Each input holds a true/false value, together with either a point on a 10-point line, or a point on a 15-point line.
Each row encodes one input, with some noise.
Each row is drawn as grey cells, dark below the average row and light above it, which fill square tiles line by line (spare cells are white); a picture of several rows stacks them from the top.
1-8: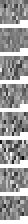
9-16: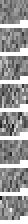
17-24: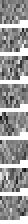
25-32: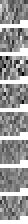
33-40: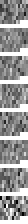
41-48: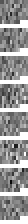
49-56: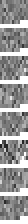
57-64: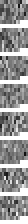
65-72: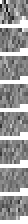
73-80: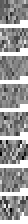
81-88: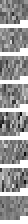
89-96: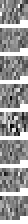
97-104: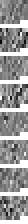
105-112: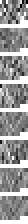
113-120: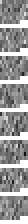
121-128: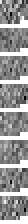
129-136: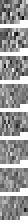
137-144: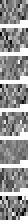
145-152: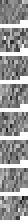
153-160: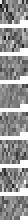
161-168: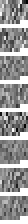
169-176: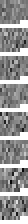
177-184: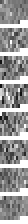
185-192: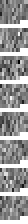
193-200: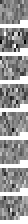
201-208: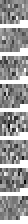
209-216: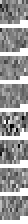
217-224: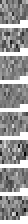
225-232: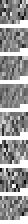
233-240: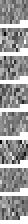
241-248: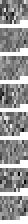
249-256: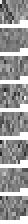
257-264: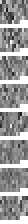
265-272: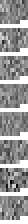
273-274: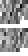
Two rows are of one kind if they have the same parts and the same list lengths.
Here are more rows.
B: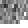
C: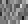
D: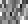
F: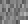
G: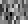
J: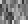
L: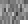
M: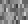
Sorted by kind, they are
B, C, M
D, F, G, J, L

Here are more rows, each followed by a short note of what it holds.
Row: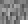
a point on a 10-point line and a true/false value
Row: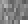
a point on a 15-point line and a true/false value
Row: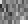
a point on a 15-point line and a true/false value
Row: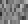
a point on a 10-point line and a true/false value
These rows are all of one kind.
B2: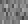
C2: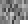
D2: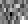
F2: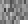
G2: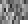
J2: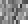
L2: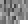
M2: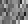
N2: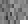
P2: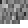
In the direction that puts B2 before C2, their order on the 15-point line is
B2, J2, P2, D2, L2, F2, M2, N2, C2, G2.
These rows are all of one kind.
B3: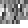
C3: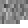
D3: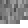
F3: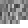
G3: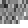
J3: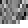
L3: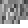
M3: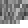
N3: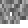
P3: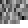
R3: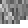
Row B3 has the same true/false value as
G3, J3 and M3.
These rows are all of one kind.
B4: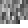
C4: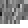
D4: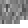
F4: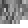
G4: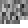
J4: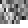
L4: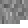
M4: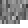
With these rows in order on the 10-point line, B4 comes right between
C4 and M4.
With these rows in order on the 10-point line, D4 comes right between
J4 and L4.
